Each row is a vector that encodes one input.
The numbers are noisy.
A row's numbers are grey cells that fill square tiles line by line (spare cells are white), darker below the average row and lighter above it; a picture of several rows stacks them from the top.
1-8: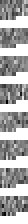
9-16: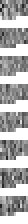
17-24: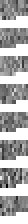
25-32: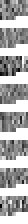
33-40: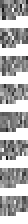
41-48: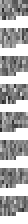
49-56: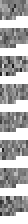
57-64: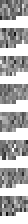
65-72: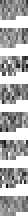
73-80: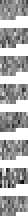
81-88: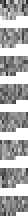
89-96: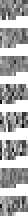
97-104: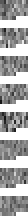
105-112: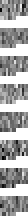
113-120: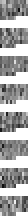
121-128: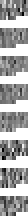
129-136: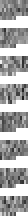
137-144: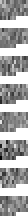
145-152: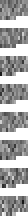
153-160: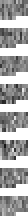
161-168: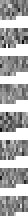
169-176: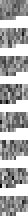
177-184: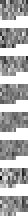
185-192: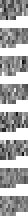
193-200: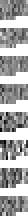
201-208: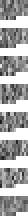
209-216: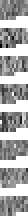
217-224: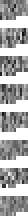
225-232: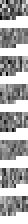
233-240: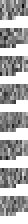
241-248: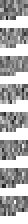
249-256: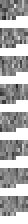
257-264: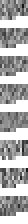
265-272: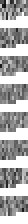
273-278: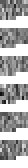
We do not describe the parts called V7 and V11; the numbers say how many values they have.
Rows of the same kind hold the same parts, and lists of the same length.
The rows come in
2 kinds.
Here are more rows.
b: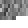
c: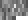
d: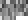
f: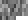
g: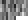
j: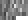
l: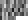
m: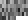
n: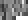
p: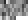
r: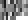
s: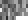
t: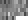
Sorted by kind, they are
b, d, f, g, l, m, p, r, s
c, j, n, t

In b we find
a true/false value, a value of V7 and a value of V11.
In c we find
one of 6 labels and a value of V7.
